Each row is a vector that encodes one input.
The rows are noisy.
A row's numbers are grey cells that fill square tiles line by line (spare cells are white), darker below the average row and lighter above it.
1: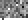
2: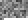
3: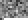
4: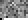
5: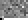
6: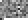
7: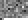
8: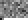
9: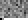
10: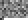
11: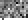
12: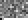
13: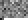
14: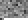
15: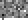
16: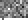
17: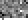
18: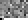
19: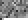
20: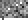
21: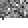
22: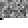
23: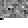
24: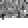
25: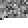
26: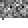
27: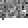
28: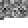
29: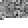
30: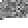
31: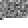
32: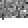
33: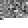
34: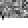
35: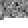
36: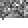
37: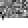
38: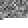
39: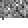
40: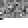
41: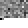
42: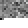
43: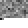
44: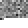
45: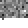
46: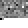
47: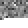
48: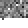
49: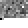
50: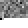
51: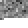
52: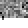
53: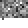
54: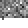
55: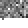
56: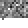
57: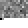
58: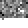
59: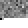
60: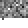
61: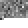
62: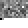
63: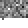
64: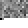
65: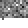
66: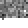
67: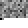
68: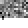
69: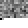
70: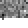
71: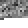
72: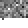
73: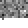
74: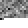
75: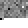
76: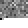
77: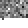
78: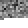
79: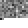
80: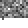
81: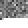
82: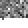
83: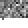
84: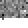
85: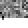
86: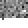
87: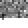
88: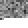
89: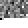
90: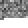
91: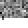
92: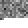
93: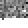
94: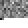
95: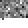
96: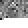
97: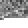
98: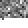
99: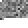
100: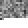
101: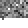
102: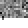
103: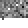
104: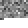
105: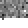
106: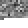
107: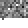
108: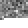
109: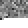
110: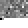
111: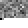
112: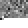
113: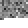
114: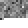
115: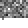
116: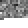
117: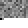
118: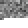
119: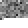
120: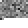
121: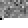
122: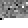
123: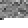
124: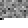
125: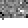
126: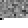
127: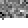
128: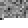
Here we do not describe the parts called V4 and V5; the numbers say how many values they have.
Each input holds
either one of 6 labels, a true/false value and a value of V5, or a value of V4.
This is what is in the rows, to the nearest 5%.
About 60% of them hold one of 6 labels, a true/false value and a value of V5. The rest hold a value of V4.
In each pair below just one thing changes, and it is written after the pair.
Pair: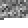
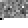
the label
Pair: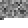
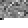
the value of V5
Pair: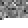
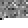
the true/false value
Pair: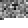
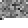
the label
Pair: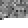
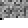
the label
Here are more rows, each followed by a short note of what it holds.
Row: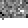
a value of V4
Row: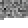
one of 6 labels, a true/false value and a value of V5
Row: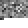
one of 6 labels, a true/false value and a value of V5
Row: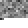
one of 6 labels, a true/false value and a value of V5
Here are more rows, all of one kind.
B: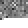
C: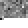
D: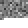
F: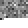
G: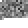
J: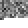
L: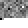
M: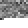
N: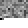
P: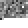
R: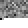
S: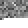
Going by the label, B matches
F, R and S.
